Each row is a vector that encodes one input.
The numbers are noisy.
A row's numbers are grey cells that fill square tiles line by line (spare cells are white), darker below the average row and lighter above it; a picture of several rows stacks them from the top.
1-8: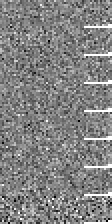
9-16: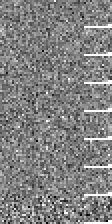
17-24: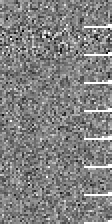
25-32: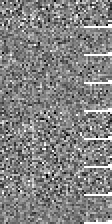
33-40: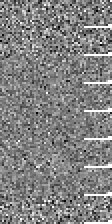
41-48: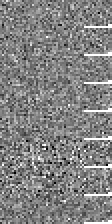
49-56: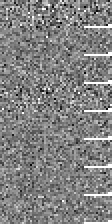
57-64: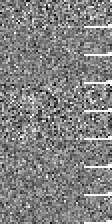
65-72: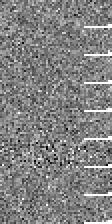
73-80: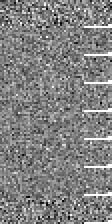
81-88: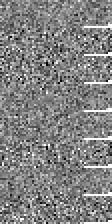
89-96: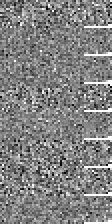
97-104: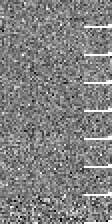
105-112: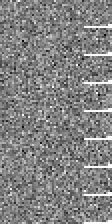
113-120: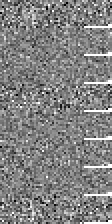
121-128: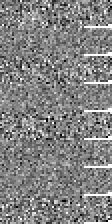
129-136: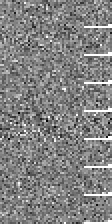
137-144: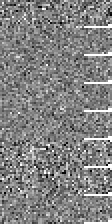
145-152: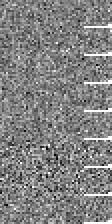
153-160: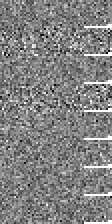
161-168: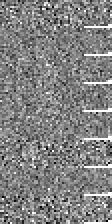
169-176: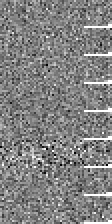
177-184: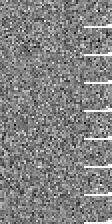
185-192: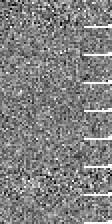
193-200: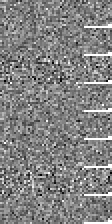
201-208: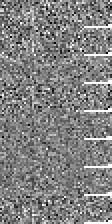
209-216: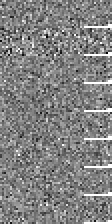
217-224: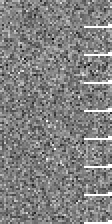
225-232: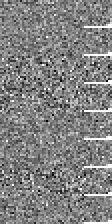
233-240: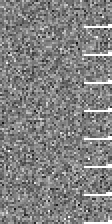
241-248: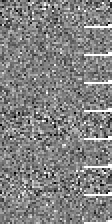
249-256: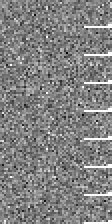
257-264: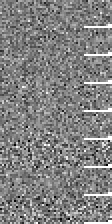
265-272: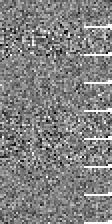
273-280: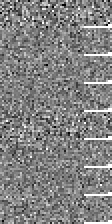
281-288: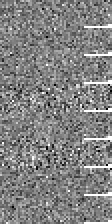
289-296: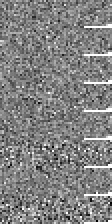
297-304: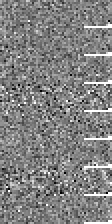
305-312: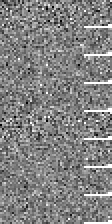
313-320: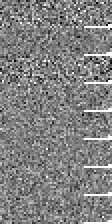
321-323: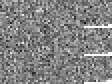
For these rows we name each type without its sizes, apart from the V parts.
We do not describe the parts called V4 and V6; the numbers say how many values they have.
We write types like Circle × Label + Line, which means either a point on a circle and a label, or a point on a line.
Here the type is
(Bool × Bool × Bool × Bool + Line × V4 + V6) × Circle × Circle.
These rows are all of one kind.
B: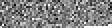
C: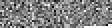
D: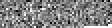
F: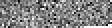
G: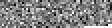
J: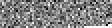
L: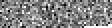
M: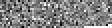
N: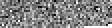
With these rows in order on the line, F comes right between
B and J.
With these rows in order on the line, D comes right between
G and N.
